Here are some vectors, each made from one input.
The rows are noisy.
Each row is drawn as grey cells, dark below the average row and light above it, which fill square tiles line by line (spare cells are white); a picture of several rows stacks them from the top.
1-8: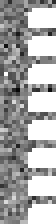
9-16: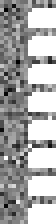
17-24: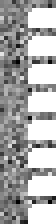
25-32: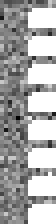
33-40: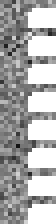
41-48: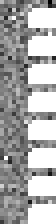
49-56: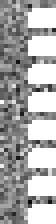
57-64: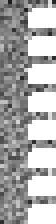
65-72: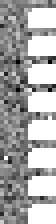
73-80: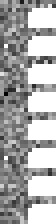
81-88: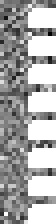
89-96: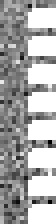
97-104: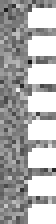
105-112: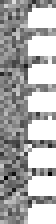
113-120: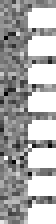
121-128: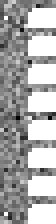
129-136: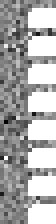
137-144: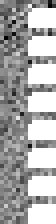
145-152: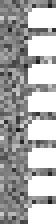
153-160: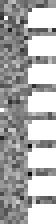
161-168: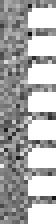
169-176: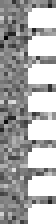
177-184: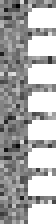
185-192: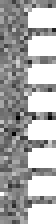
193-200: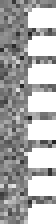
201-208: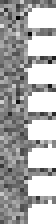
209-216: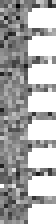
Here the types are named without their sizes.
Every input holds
a label, together with either a point on a line, or four true/false values.
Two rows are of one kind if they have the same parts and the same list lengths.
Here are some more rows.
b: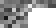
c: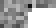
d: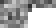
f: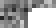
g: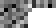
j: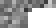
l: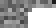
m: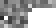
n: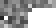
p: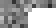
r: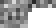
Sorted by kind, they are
b, g, p
c, d, f, j, l, m, n, r

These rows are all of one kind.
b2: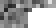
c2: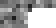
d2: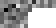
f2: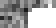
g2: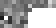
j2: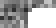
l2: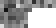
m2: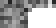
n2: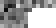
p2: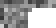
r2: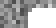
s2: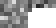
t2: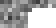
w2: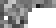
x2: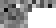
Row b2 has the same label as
d2, l2, n2 and x2.
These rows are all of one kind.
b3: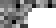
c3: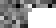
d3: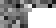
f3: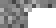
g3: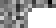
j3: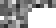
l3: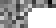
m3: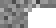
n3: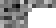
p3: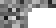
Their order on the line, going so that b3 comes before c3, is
m3, n3, f3, d3, b3, c3, l3, g3, j3, p3.
